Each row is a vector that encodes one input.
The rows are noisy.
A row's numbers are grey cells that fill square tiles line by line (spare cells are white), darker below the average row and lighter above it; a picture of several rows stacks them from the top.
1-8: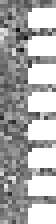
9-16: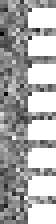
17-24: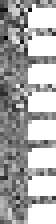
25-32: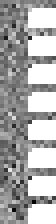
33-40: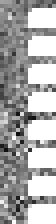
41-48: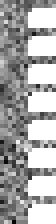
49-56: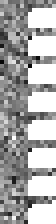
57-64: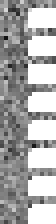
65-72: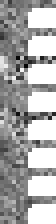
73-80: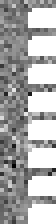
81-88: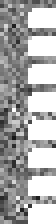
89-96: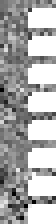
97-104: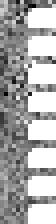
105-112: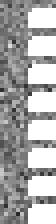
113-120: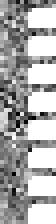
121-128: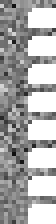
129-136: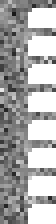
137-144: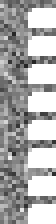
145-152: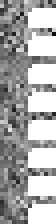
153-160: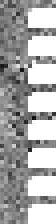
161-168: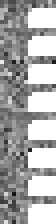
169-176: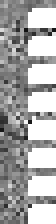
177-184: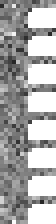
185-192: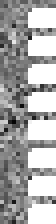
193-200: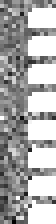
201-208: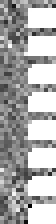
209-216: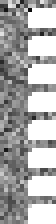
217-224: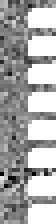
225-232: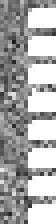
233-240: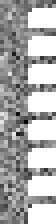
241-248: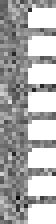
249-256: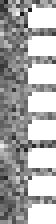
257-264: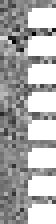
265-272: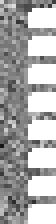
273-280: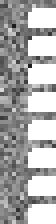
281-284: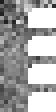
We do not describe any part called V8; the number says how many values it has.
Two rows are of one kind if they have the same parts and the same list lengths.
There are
3 kinds of row.
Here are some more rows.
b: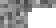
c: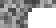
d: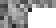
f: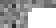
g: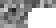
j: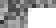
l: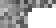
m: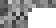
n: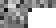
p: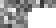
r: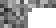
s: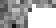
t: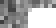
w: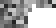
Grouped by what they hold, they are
b, d, f, l, p, s, w
c, g, j, t
m, n, r

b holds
a value of V8.
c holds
a point on a 13-point circle and a value of V8.
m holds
a point on a 13-point line.
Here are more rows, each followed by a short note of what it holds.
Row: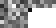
a point on a 13-point line
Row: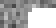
a value of V8
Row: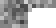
a point on a 13-point line
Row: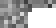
a value of V8
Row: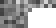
a point on a 13-point circle and a value of V8
